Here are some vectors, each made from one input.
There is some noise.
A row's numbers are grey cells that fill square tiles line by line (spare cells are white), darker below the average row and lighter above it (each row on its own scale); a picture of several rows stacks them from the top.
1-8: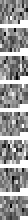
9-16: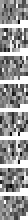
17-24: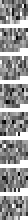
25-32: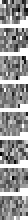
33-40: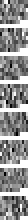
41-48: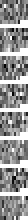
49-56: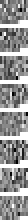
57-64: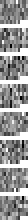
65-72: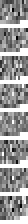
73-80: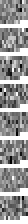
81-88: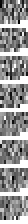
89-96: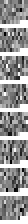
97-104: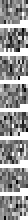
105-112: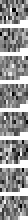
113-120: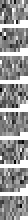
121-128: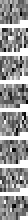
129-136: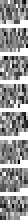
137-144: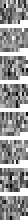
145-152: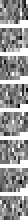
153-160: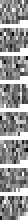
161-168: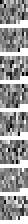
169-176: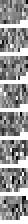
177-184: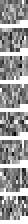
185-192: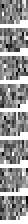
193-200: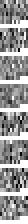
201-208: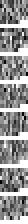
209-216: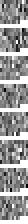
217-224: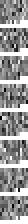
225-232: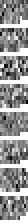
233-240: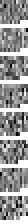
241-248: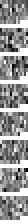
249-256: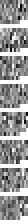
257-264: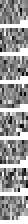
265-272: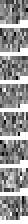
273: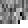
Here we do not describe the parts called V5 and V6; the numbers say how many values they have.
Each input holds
a true/false value and a value of V5, together with either a node of an 8-node tree, or a value of V6.
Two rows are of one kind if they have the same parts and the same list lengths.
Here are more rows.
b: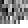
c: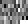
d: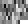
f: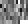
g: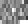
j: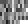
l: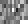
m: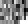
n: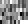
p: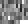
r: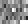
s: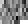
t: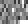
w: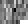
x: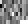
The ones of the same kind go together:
b, c, d, f, m, n, s, w, x
g, j, l, p, r, t

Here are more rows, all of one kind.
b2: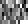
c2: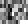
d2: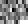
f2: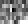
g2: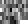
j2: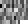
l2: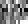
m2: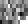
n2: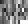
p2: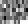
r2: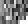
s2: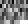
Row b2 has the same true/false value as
c2 and g2.
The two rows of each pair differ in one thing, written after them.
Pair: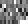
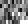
the value of V5
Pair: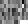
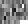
the true/false value
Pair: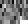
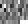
the value of V5
